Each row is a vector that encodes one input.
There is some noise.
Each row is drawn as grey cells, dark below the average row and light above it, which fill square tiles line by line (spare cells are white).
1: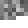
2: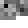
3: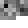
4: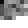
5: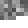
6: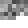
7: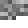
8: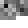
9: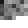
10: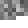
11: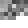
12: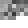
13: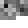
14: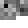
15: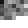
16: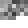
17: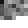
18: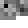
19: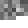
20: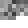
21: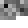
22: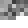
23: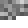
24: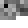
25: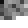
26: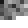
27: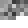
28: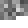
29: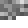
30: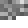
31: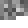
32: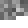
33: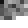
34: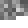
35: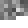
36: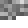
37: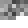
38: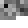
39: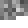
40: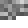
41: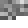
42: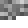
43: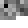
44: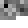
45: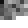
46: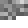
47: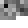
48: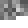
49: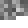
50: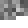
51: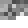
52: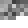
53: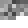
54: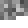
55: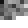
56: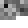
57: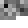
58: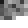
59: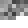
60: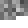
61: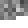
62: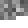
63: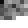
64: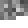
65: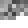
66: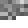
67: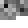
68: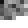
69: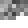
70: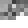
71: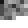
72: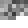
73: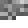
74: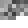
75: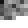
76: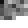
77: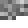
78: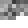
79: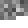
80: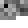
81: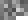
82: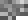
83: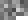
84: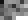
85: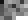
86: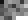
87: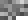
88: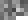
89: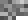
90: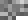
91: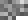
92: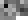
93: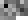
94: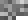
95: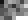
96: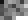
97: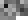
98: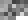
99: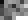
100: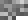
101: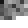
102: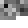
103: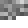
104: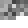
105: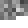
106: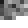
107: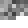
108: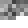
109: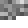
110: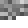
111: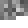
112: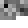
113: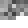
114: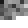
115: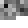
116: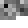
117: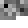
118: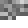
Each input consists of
one of 5 labels.
